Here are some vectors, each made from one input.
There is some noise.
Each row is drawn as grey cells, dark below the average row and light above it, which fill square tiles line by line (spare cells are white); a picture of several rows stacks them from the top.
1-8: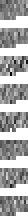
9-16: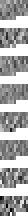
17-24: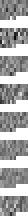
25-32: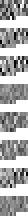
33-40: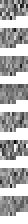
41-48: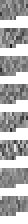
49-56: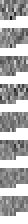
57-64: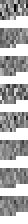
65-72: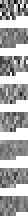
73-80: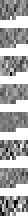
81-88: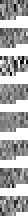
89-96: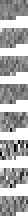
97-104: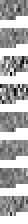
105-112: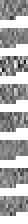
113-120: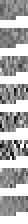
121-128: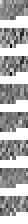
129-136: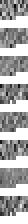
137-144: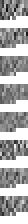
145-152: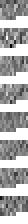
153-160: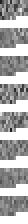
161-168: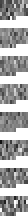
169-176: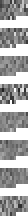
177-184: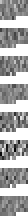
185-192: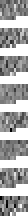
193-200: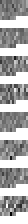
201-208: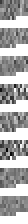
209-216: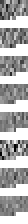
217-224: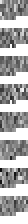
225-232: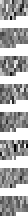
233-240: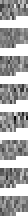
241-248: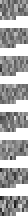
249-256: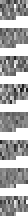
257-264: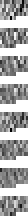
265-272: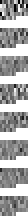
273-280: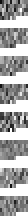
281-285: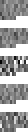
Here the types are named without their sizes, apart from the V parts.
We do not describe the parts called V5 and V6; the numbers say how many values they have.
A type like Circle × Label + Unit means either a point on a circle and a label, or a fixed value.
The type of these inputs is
(Bool × Circle + Line) × (Tree + V6) × V5.
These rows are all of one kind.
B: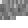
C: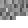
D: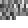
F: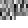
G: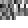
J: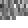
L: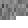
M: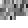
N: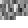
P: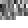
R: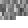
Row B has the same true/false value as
D and M.
